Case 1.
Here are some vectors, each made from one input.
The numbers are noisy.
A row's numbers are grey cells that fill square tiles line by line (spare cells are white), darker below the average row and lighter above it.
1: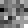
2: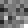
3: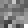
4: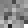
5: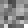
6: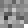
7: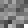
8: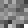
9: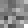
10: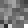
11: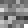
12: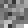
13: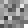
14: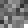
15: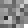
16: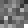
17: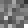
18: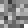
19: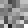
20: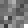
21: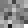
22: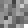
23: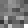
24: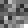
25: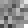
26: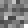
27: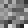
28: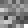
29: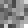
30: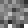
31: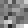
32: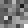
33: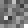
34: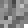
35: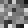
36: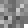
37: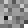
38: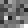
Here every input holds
a point on each of two 4-point lines and a true/false value.
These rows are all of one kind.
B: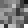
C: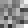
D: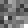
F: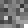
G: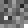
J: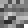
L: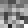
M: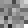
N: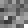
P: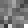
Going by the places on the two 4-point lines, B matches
L, M and N.
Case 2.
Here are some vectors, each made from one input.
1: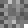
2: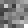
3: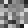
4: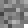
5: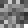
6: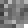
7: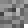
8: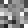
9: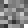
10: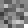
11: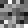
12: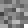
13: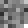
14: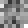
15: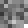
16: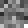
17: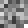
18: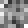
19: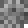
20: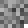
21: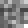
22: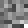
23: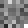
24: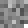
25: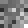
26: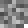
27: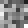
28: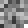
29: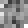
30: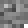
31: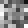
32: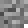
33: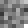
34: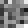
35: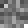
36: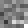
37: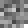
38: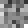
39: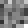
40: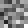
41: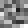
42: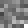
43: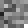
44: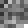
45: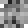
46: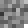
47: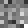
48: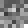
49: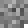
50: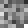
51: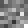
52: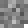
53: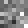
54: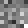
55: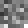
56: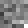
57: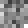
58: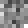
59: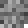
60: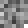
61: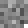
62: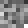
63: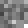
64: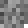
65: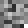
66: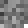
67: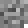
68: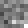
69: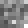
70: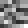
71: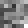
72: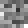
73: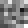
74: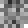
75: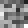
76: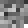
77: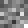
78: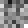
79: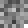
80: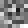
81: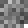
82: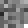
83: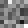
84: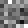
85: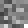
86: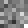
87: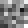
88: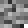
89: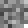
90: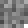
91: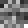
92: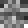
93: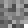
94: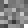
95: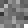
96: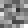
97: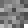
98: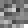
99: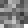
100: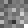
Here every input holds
either a point on a 3-point line and a point on a 7-point line, or a point on a 4-point line.
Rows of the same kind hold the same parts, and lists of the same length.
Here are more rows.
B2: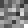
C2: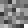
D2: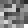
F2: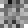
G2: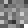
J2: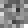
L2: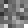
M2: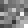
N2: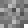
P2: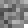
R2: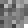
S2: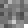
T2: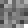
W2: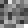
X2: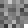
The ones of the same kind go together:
B2, D2, F2, G2, J2, M2
C2, L2, N2, P2, R2, S2, T2, W2, X2

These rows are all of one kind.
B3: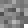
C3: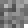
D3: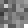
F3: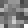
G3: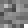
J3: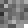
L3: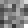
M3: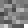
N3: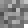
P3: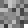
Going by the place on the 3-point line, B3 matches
F3, N3 and P3.
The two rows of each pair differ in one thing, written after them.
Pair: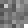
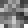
the place on the 3-point line
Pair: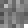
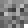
the place on the 3-point line
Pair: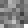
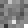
the place on the 7-point line
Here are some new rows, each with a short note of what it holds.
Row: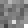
a point on a 3-point line and a point on a 7-point line
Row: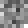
a point on a 4-point line
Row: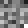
a point on a 4-point line
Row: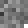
a point on a 3-point line and a point on a 7-point line
